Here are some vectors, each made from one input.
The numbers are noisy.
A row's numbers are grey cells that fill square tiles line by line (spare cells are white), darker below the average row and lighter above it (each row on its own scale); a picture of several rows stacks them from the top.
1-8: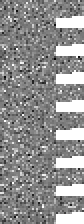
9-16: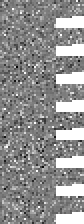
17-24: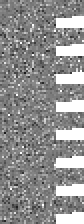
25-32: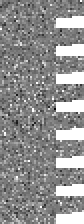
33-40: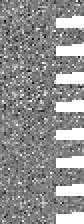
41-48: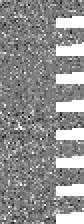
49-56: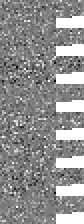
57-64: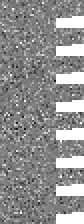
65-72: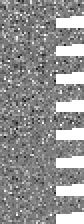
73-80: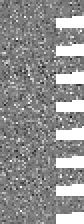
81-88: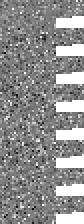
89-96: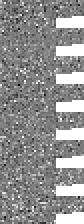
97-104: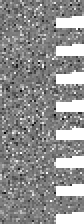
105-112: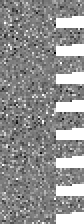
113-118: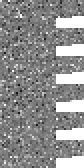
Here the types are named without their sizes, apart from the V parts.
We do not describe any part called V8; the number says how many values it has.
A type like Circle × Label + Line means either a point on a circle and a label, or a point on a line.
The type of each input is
(Circle + V8) × Tree.
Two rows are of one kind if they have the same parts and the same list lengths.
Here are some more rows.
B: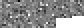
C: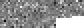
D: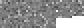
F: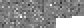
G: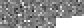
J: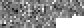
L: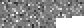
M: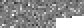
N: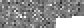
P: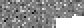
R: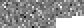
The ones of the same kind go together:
B, D, F, G, J, N
C, L, M, P, R

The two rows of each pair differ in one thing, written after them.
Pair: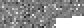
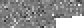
the node of the tree
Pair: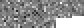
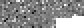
the node of the tree
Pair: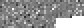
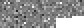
the node of the tree
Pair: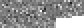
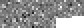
the place on the circle
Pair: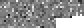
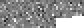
the place on the circle
